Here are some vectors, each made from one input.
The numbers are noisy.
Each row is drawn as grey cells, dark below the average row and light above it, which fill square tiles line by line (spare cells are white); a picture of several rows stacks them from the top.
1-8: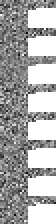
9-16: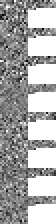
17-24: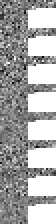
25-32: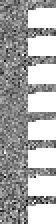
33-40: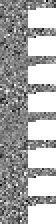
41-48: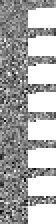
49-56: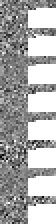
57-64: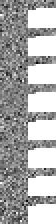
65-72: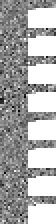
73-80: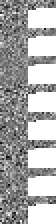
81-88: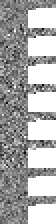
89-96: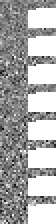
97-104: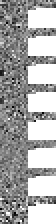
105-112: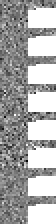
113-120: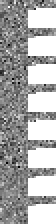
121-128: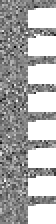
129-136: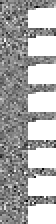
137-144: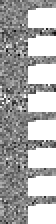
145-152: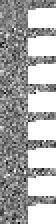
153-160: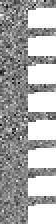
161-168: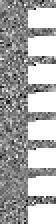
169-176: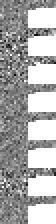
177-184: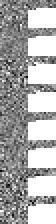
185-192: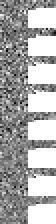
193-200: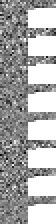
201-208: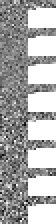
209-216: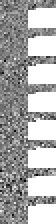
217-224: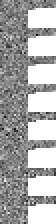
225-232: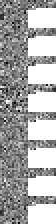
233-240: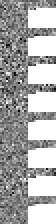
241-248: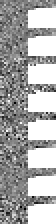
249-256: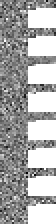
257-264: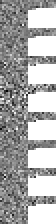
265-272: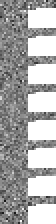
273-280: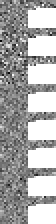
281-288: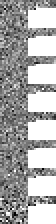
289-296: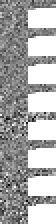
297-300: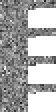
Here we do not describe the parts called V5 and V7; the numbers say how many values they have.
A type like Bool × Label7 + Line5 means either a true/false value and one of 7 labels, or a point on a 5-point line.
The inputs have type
Circle11 + (Line8 + V5) × V7.
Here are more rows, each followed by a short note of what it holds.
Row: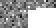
a point on an 11-point circle
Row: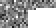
a point on an 11-point circle
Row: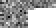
a value of V5 and a value of V7
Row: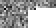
a point on an 11-point circle
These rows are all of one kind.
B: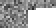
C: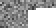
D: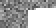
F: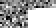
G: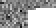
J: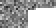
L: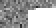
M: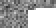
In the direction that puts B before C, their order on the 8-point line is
J, B, C, M, G, F, L, D.
